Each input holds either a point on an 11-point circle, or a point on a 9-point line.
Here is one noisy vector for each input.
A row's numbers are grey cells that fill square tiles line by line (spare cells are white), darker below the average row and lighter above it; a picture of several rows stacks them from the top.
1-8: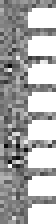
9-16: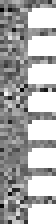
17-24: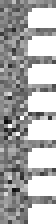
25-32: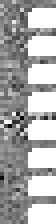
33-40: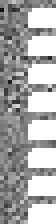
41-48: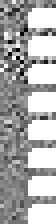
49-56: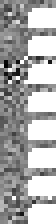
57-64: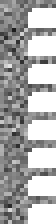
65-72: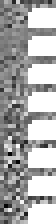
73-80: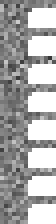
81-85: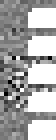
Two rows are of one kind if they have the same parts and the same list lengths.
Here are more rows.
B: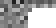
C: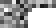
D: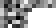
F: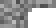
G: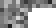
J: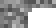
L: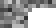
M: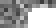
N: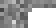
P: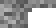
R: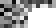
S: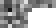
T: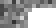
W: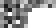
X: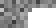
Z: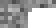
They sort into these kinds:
B, C, F, G, J, L, N, P, Z
D, M, R, S, T, W, X

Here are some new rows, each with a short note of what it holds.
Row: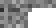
a point on an 11-point circle
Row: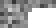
a point on a 9-point line
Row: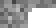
a point on a 9-point line
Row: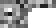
a point on a 9-point line
